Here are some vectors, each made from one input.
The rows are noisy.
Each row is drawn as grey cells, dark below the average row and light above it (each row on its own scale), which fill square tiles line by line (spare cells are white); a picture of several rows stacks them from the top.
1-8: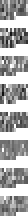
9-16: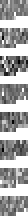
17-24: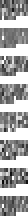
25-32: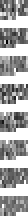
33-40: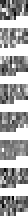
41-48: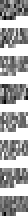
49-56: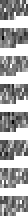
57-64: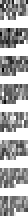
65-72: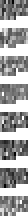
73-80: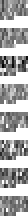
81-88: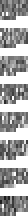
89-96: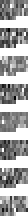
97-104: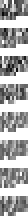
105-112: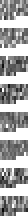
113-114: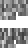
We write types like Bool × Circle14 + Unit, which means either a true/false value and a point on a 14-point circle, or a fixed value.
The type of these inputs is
Tree9.
